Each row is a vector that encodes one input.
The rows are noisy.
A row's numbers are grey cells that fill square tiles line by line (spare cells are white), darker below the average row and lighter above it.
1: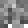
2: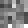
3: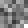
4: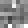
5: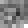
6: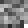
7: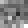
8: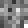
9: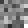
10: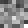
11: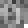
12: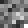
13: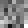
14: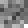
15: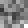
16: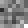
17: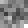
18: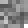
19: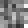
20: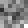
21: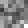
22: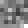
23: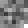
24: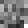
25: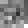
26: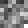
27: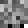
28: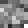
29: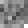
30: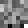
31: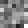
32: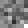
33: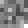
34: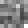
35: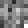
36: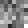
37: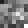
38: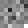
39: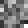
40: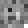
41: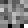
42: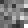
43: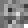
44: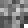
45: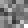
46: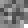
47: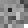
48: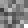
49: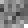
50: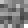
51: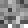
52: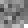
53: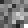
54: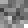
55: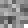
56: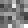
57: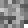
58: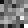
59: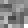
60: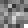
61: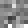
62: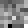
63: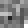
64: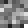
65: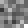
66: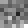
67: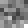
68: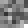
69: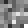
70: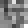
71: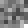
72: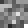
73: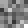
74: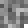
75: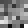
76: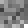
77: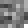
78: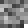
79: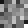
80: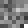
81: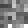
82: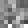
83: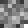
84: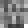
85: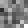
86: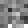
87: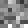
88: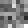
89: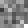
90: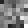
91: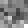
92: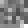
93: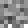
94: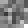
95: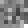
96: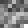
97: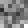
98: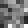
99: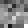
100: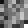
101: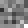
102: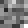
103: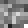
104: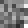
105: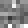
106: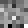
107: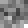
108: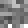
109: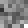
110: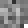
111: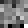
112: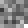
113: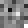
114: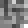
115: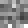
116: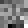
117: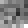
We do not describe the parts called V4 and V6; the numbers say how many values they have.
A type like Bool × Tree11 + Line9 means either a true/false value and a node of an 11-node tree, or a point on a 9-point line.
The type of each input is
Bool × Bool × Bool + Line5 × (Line5 + V4) × V6.
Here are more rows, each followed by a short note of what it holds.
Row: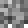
a point on each of two 5-point lines and a value of V6
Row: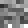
a point on each of two 5-point lines and a value of V6
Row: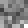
three true/false values
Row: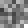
three true/false values
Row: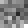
three true/false values
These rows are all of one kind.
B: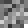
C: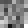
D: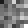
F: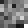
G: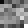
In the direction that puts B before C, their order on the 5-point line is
B, G, F, D, C.
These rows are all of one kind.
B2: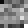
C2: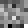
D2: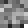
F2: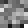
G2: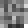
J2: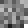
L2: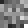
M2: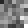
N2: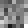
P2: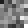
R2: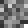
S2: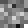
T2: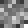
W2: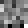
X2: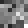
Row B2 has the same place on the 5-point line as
D2, F2, S2 and T2.
